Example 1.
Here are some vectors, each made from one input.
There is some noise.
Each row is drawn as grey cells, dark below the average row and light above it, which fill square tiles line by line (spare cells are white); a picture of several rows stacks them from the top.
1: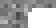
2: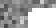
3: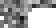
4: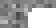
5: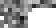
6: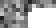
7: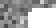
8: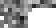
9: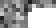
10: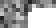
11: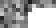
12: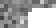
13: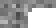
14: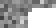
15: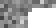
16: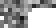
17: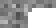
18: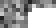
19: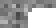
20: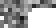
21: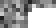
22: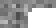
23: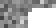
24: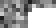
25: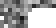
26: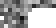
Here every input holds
a point on a 4-point line.
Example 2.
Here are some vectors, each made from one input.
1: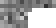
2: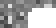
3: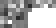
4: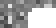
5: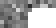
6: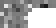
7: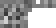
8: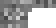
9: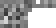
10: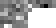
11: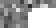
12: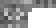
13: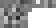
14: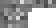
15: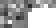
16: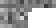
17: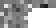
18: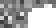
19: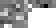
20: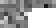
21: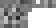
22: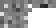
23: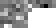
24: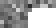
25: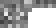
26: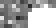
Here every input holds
three true/false values.
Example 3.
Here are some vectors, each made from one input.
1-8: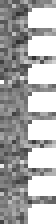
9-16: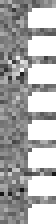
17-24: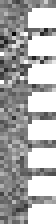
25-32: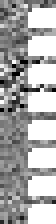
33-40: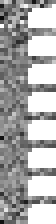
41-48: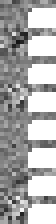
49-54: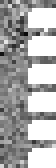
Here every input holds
a point on a 7-point line.
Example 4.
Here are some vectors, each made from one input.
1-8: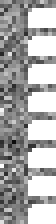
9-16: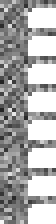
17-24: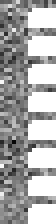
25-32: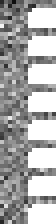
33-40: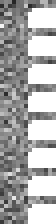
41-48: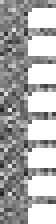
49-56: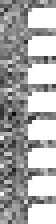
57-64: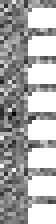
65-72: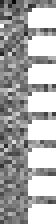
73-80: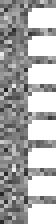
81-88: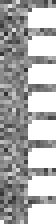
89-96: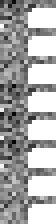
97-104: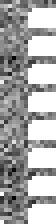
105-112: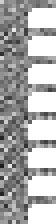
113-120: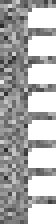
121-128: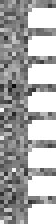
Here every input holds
a point on a 9-point line.
